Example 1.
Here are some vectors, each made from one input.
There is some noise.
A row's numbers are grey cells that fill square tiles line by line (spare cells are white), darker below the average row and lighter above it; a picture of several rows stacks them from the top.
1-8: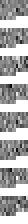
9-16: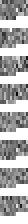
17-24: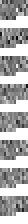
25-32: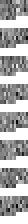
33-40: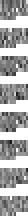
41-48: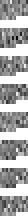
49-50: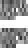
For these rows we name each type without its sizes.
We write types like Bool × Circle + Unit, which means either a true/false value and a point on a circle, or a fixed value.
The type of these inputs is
Circle × (Tree + Unit).
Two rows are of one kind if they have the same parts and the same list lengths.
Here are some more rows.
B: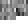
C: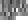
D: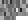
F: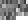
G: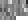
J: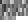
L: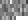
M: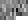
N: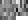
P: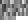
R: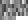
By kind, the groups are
B, G, J, L, M, N, P, R
C, D, F

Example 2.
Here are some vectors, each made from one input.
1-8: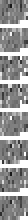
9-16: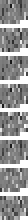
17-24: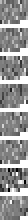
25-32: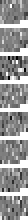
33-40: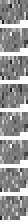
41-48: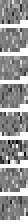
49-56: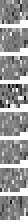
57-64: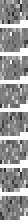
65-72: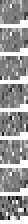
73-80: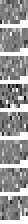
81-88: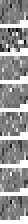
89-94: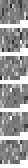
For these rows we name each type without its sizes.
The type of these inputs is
List(Line).
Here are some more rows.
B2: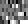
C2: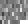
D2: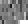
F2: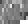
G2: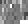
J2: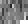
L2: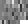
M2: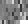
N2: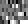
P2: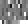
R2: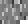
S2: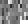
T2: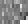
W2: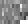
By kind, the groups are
B2, N2
C2, F2, G2, R2, T2, W2
D2, J2, L2, M2, P2, S2

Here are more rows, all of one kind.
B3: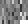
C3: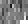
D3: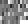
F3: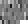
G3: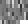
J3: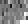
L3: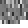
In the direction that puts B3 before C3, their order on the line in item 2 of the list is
B3, F3, G3, C3, L3, J3, D3.
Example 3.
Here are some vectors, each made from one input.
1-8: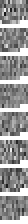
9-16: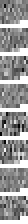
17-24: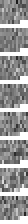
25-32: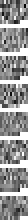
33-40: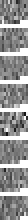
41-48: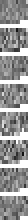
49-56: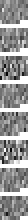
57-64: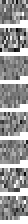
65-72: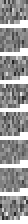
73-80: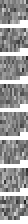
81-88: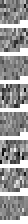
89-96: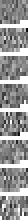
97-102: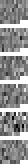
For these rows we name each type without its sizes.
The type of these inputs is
(Circle + Unit) × Label.
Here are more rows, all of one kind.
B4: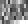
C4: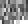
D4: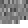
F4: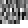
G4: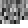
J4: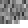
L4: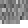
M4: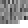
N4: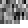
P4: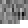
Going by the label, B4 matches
C4, F4 and P4.
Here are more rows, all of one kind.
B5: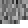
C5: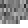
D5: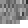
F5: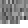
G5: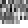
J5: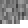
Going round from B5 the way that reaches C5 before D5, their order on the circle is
B5, F5, G5, C5, D5, J5.
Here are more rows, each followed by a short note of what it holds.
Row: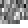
a label
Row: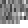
a point on a circle and a label
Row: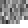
a label
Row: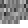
a point on a circle and a label
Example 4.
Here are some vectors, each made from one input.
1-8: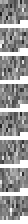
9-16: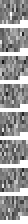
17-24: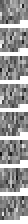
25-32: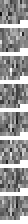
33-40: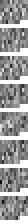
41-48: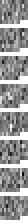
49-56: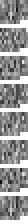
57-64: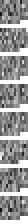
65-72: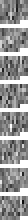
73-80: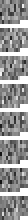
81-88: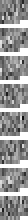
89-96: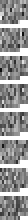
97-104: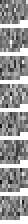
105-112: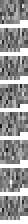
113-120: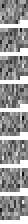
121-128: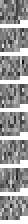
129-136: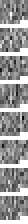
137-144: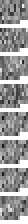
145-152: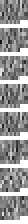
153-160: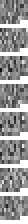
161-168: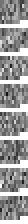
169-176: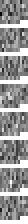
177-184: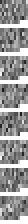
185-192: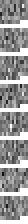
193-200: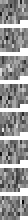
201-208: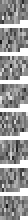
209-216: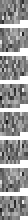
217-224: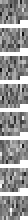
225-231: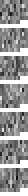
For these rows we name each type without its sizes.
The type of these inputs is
Line + Tree.
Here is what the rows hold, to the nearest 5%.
About 40% of them hold a point on a line. The rest hold a node of a tree.
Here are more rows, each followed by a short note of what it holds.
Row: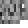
a point on a line
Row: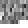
a node of a tree
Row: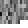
a point on a line
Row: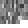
a node of a tree
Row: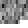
a node of a tree
